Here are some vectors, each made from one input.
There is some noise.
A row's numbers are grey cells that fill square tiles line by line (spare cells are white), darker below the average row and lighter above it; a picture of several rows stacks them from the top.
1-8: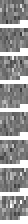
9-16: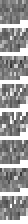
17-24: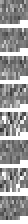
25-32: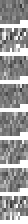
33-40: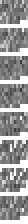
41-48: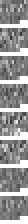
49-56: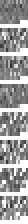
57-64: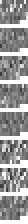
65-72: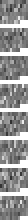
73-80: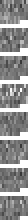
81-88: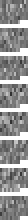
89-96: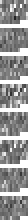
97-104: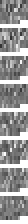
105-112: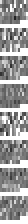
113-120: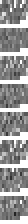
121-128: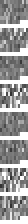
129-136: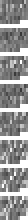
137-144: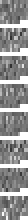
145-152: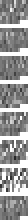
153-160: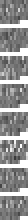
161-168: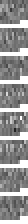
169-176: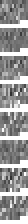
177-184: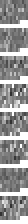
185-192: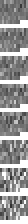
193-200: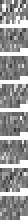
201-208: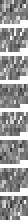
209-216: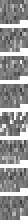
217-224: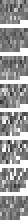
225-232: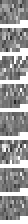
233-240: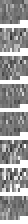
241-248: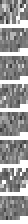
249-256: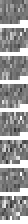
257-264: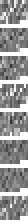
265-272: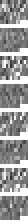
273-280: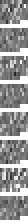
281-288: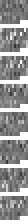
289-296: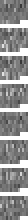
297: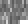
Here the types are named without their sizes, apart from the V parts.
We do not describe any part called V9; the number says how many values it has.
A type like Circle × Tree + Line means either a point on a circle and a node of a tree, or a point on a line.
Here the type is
Bool × Bool × Bool + Line + V9.
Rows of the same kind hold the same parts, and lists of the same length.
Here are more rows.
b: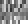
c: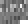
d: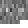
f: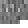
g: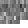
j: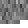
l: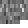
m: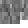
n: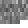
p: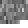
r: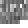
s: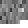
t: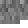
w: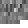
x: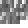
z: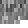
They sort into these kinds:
b, g, w, z
c, d, f, l, p, r, s
j, m, n, t, x

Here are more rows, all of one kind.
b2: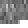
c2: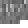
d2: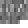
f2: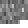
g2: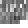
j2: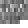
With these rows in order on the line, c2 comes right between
b2 and d2.
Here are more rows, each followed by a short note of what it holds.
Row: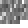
three true/false values
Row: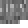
a point on a line
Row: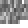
three true/false values
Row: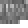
a point on a line
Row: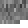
three true/false values
